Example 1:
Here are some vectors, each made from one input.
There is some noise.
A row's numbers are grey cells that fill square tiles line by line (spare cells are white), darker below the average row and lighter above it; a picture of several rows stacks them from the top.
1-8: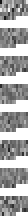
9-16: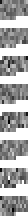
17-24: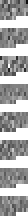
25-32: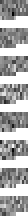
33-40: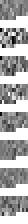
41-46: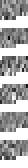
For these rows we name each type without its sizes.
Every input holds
a list of points on a line.
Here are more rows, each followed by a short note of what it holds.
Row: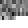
a list of two items
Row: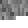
a list of two items
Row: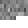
a list of one item
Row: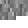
a list of one item
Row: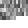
the empty list
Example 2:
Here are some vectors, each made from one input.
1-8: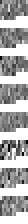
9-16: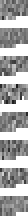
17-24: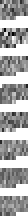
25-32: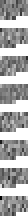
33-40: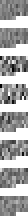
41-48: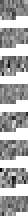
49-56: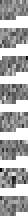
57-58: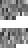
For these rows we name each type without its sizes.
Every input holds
either a label, or three true/false values.
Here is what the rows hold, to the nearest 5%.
About 25% of them hold a label. The rest hold three true/false values.
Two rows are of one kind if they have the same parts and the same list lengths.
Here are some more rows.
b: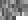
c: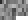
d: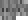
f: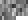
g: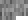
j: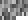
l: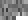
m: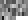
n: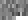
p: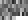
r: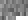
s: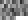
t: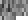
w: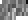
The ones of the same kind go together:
b, d, l, t
c, f, g, j, m, n, p, r, s, w

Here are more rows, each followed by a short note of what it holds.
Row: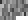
three true/false values
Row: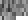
a label
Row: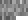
three true/false values
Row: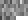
three true/false values
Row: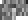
three true/false values
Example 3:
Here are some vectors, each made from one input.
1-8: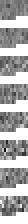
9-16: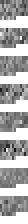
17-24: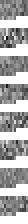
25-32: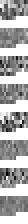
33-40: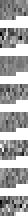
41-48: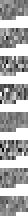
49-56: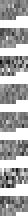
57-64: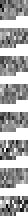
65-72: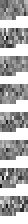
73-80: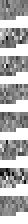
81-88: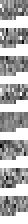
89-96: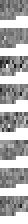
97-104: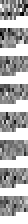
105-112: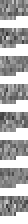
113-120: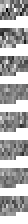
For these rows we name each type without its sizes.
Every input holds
a node of a tree, together with either a fixed value, or four true/false values.
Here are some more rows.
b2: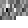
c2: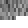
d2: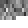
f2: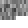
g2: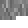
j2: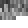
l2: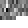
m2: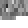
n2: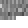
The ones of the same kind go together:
b2, g2, j2, l2, m2, n2
c2, d2, f2

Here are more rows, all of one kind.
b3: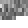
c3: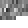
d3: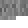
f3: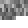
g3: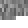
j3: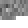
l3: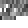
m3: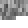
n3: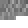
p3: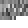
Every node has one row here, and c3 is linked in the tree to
j3 and l3.
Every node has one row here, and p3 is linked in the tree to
b3 and m3.
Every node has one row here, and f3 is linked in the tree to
d3.
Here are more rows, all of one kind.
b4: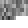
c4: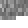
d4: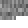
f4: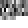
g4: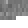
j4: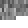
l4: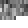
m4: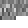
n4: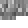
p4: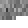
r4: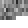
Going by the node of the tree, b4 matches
d4 and p4.
